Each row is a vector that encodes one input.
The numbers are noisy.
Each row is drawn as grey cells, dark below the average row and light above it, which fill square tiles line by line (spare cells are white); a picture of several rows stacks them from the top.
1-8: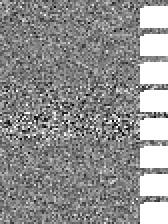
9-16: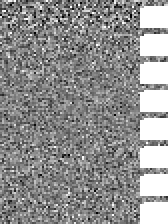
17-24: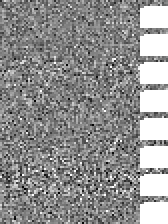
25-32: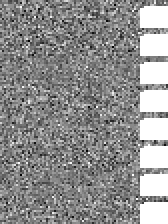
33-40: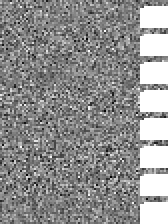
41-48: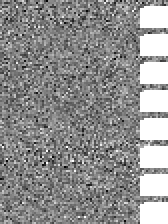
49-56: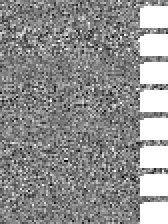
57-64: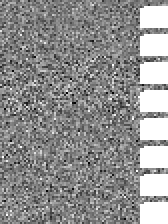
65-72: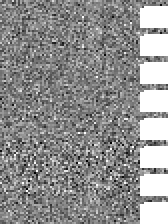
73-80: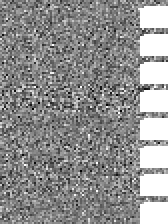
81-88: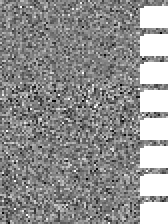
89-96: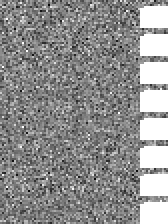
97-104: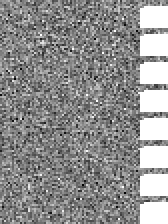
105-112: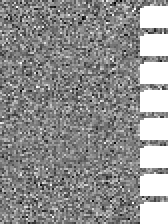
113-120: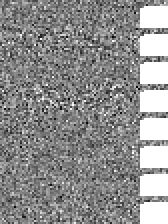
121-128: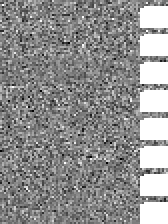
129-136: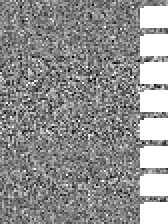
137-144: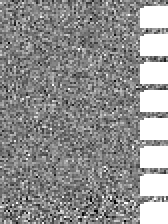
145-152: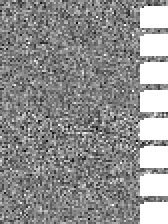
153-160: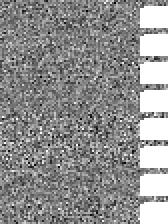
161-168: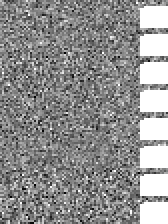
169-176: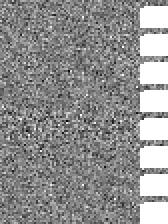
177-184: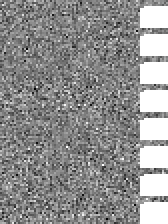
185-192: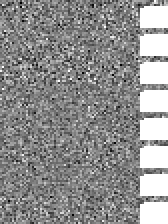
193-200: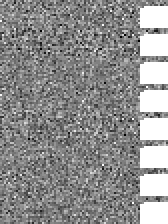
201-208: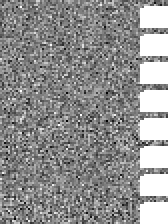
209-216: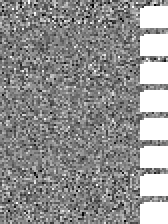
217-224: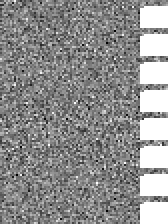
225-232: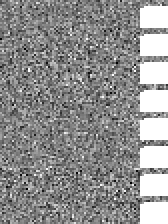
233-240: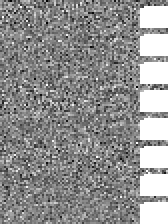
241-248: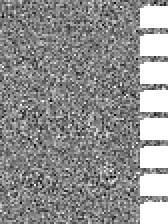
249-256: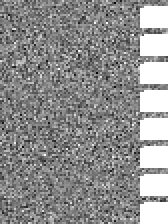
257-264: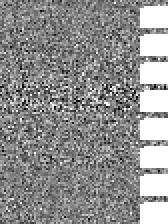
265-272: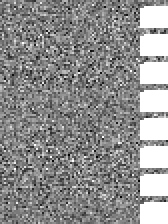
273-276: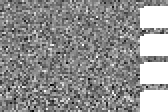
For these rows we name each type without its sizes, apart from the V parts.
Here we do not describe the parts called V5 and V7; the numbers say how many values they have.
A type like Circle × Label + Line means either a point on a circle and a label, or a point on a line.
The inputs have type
(Bool × V5 + V7) × Line.
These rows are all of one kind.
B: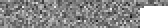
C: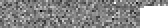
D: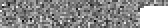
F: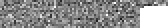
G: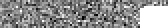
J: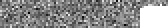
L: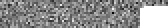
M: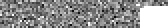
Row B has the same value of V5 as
C and F.
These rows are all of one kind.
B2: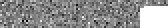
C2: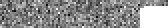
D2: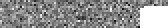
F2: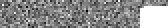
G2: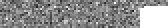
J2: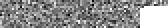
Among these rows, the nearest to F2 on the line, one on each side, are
B2 and D2.
